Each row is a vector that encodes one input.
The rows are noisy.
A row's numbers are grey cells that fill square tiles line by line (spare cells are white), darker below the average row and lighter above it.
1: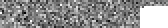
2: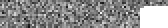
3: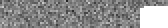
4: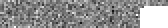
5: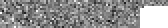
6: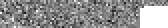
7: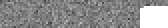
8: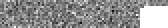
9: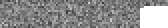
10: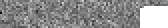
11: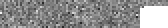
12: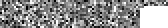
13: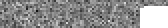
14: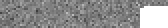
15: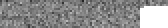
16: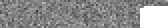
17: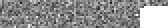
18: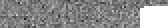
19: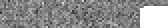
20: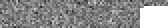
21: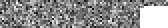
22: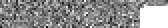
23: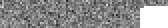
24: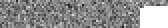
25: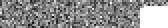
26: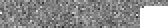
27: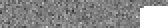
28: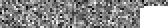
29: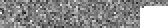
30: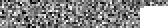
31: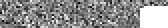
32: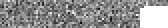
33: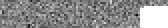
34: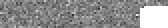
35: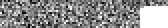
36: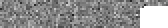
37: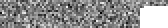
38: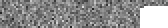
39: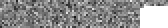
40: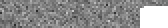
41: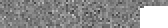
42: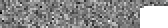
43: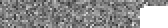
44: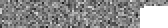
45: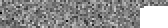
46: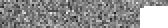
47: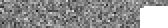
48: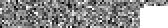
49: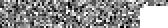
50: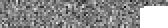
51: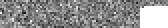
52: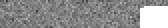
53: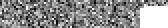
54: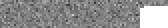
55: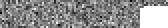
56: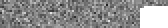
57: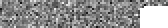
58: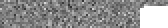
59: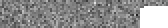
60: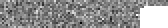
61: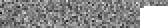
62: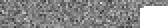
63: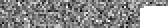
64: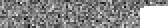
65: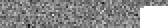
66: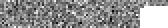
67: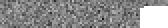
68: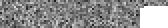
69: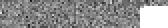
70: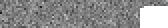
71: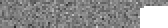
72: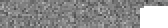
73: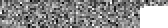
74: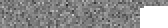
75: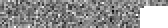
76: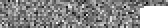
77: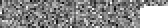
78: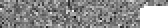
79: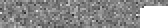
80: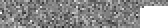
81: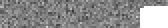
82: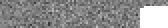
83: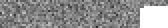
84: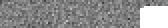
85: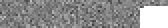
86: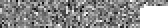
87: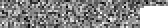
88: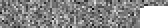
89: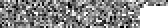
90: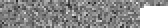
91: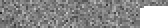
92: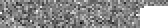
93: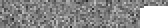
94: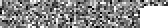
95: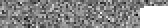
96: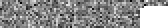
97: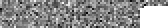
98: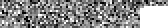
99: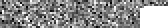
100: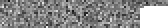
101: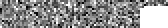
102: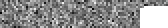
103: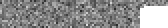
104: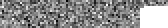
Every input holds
a point on a 5-point line, together with a list of up to two points on a 6-point line.
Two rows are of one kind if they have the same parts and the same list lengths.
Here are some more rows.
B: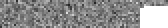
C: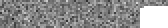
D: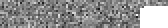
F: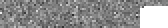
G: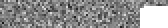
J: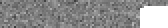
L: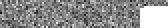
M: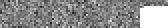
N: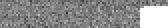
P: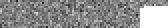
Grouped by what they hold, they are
B, C, G, L, N, P
D, F
J, M

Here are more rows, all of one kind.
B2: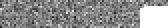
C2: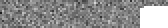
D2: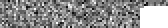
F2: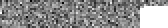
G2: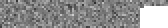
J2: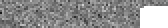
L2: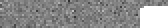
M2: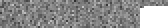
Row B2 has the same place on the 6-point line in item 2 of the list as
F2 and G2.
